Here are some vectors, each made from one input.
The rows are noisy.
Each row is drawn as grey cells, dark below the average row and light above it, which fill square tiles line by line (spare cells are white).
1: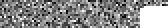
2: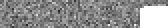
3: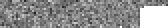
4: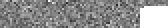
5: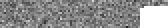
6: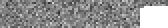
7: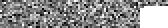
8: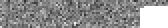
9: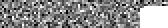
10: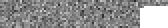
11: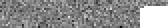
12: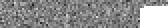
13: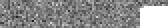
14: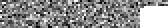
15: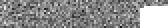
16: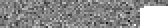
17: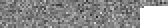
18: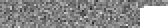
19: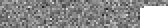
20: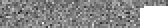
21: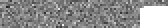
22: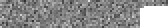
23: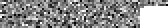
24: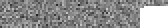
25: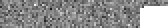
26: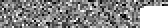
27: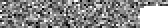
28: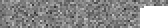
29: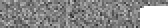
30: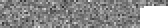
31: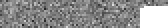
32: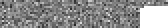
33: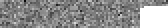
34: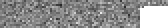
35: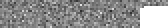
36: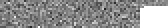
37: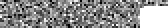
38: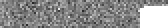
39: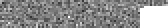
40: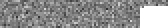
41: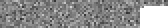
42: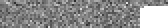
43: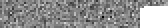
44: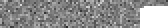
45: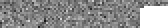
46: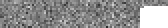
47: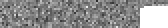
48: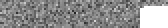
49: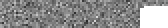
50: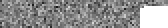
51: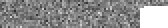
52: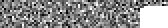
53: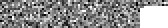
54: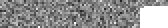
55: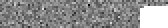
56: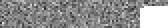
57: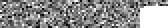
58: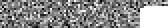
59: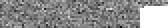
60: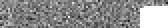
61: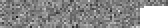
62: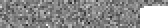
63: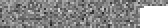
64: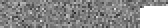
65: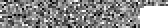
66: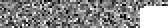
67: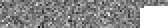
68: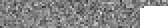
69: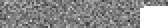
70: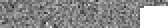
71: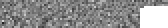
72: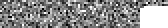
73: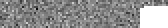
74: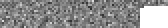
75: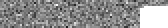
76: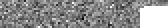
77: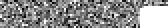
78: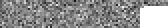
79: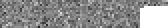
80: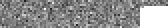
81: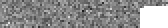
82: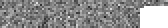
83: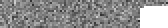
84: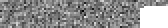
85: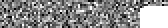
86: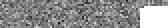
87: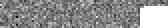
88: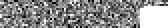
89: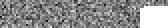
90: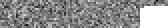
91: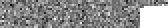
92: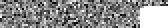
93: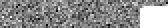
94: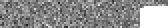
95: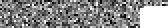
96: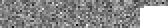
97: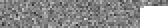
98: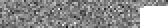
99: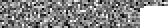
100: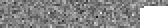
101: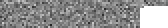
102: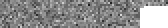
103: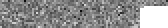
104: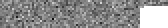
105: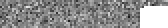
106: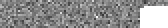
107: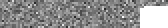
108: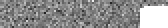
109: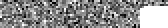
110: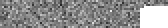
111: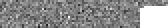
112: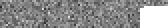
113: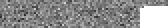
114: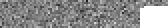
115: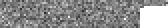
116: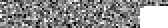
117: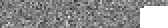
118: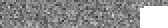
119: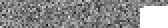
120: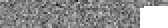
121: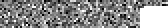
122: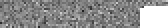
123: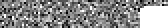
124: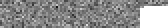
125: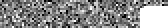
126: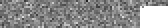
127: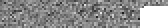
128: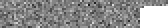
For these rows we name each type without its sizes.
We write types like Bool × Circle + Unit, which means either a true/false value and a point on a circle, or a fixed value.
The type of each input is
(Bool × Bool × Bool + Unit) × Circle + Line.
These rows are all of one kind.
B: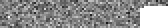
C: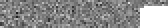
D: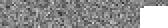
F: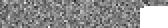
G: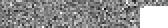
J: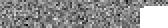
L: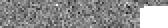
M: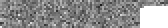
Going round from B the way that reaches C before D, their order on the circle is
B, G, F, L, C, M, J, D.
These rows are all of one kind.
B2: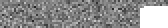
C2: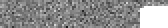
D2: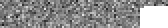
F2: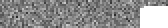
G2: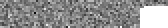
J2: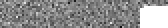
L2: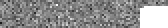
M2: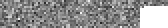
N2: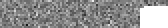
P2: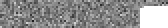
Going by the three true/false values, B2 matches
D2 and F2.
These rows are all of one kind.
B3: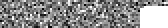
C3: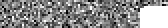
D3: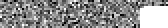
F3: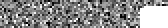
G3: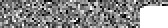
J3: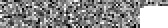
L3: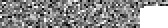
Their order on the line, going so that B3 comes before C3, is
D3, J3, L3, B3, C3, G3, F3.
